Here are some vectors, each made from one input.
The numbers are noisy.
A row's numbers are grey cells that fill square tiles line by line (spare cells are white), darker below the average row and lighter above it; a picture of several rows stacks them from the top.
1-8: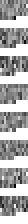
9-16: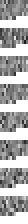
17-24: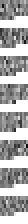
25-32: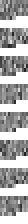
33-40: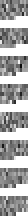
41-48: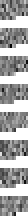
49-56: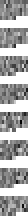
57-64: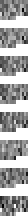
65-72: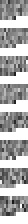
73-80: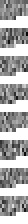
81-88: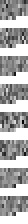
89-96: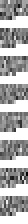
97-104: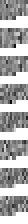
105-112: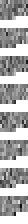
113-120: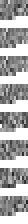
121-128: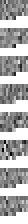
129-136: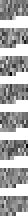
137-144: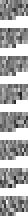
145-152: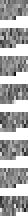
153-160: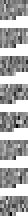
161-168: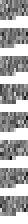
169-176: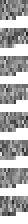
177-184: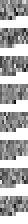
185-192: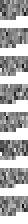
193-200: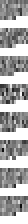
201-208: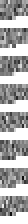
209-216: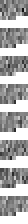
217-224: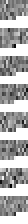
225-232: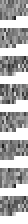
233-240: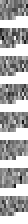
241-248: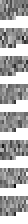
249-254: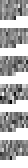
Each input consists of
either a point on an 11-point circle, or a point on a 14-point circle, or a point on a 5-point line.
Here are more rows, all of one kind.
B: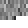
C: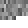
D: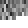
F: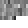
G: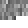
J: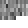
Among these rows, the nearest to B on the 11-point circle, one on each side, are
C and D.
